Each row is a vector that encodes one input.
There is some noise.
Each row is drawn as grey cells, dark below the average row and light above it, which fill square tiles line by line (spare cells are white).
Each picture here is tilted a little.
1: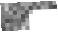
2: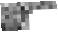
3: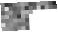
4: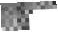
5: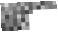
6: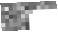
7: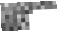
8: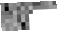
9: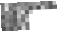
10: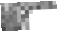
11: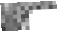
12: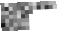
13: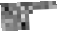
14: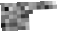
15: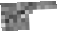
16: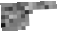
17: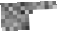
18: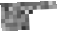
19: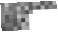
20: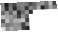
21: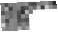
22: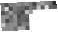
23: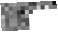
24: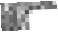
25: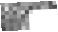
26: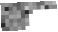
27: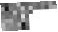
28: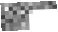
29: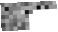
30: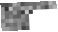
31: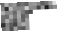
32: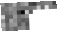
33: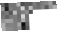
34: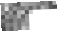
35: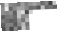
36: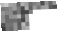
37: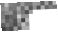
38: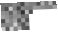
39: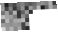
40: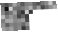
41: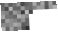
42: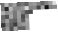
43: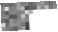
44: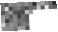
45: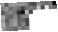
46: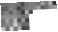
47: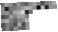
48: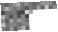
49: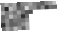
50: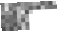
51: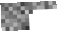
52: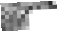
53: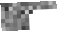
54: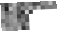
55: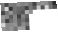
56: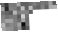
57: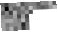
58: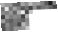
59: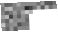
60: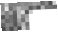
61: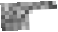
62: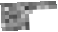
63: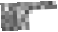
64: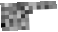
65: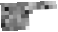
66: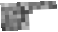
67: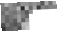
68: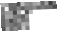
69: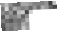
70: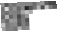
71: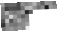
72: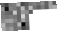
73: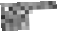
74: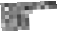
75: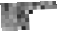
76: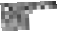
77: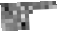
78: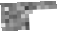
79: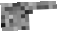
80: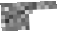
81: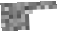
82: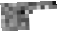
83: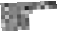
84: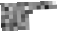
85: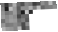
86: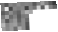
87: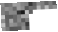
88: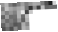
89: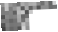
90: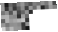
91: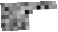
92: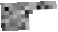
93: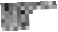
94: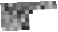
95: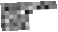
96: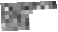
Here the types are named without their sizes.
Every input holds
a point on a line and a true/false value, together with either a label, or a point on a line.
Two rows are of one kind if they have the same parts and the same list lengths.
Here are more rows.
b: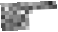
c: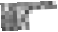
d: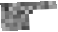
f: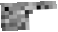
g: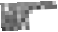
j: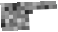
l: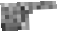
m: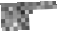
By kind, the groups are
b, c, g, l
d, f, j, m

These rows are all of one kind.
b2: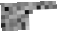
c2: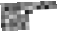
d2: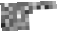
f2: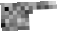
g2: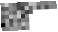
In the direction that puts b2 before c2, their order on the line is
d2, f2, b2, g2, c2.
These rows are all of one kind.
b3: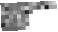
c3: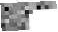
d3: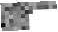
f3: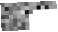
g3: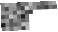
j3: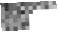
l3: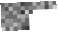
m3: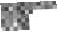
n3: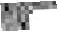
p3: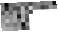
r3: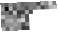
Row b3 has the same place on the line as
f3, j3 and l3.
